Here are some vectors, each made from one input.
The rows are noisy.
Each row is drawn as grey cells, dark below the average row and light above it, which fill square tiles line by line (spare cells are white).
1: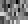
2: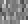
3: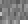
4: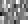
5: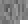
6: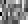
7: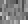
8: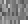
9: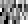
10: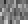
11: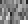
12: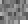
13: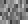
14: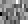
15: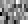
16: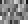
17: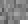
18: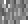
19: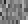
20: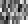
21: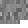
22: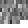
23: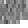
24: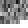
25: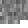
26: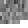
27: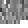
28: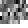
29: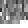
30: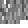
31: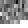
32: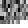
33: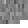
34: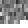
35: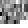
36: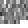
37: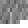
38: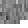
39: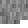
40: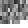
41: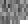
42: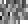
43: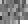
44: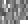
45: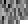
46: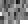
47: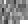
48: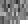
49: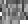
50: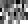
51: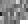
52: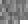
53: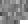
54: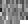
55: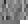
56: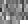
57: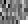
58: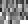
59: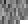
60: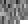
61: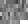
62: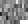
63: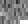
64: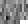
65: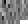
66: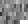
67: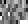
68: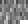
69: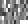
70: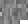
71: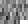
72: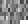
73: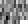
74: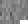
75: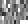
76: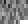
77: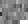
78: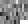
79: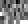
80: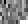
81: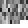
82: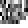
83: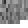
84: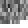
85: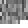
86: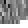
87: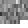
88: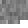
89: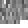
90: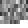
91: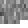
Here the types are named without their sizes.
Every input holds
a node of a tree, together with either a fixed value, or a node of each of two trees.
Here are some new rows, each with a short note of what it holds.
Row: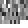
a node of a tree
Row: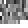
a node of a tree
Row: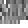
a node of a tree
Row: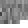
a node of each of three trees
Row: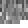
a node of each of three trees
